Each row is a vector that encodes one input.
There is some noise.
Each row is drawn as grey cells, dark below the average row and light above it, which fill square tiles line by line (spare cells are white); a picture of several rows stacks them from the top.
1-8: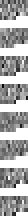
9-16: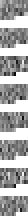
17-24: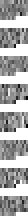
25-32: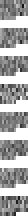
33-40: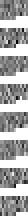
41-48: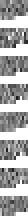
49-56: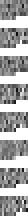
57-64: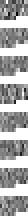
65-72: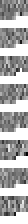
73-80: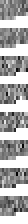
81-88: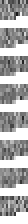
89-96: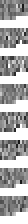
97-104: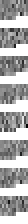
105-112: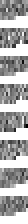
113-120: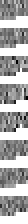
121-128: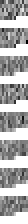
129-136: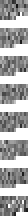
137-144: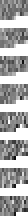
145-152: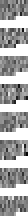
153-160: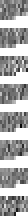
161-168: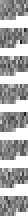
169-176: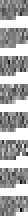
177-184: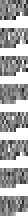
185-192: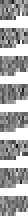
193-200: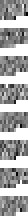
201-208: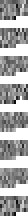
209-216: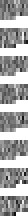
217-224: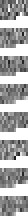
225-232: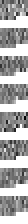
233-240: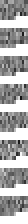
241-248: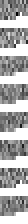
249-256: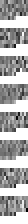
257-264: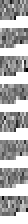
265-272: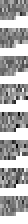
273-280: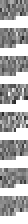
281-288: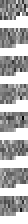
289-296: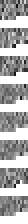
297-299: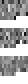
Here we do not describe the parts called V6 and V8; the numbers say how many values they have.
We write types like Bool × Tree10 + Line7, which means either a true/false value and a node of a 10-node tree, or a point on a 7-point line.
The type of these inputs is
Bool × Bool × Bool × Bool × (Label12 + Tree7 × V6) × V8.
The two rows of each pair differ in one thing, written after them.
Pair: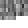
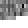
the value of V8
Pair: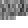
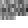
the node of the tree
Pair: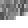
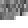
one of the four true/false values
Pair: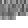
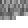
the node of the tree
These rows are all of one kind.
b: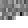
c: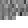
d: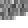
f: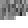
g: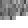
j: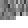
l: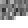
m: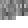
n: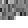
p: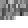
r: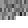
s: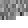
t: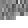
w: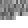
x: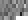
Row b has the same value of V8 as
j, s, t and w.
